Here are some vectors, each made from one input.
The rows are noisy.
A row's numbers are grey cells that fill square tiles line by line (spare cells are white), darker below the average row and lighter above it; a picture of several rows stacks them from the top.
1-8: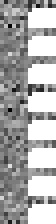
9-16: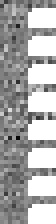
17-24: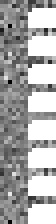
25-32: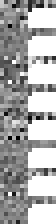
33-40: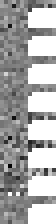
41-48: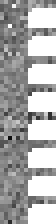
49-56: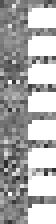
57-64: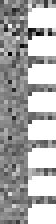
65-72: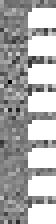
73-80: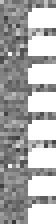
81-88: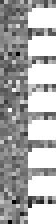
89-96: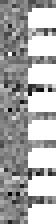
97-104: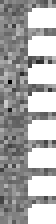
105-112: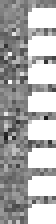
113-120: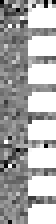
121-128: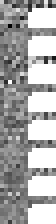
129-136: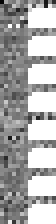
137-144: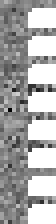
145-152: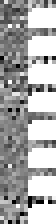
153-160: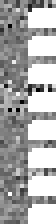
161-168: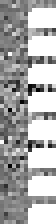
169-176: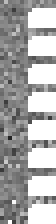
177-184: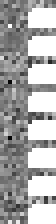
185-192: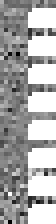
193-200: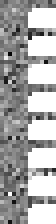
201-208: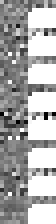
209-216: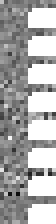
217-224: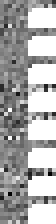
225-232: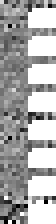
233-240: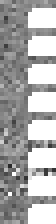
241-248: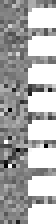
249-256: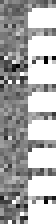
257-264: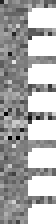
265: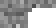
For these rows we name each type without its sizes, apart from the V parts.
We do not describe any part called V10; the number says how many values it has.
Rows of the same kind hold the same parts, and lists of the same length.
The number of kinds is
2.
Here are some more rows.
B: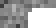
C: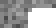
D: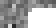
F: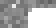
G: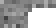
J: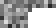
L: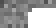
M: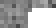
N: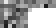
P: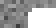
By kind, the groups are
B, C, D, F, G, J, L, M, P
N

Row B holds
a label, a true/false value and a value of V10.
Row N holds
a fixed value.
